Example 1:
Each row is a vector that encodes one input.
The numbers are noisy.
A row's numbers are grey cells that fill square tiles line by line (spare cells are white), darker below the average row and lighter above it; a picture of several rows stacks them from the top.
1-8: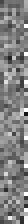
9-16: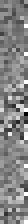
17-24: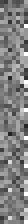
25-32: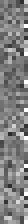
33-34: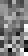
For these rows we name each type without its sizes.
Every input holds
a point on each of two lines.
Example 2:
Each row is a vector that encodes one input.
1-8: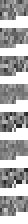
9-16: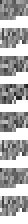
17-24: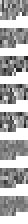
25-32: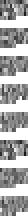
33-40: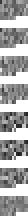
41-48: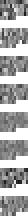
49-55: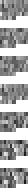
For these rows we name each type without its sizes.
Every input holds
a node of a tree.
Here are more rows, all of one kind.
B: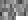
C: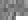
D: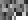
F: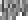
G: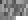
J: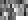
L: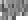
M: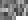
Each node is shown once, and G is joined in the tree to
C and M.
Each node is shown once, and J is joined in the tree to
B.
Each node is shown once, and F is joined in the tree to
L.
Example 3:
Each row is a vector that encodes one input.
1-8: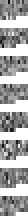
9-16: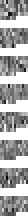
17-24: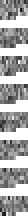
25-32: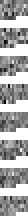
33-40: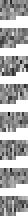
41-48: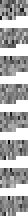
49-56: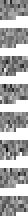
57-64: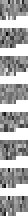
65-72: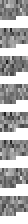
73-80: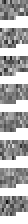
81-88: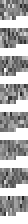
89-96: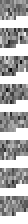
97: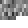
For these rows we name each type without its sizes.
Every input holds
a node of a tree.
